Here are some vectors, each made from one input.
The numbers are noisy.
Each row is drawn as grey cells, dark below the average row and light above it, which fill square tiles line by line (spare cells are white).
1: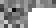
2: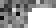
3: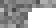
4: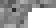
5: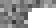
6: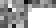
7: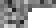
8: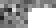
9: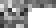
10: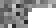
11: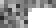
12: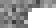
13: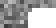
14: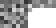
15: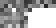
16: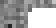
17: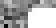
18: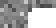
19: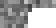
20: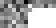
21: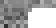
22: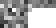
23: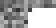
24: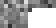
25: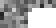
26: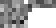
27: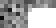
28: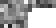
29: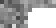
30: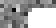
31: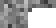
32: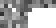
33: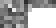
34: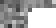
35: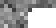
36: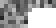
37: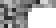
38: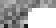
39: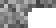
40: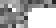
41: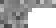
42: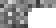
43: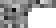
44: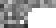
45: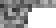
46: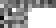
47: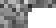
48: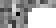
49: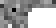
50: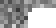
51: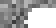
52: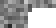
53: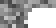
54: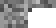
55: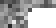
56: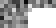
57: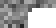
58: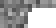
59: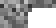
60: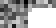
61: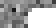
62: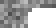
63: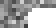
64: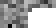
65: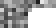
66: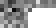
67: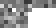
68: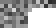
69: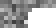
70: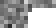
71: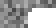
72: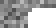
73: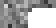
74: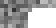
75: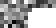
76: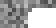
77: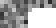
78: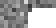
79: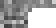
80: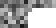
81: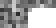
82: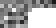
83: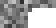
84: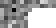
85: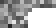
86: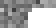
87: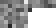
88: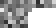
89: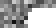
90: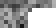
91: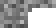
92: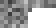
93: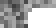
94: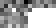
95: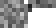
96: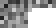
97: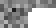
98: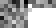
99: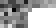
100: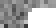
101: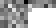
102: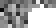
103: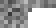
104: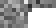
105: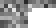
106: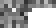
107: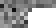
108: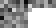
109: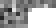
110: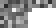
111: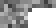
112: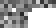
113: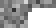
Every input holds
either a point on each of three 5-point lines, or four true/false values.
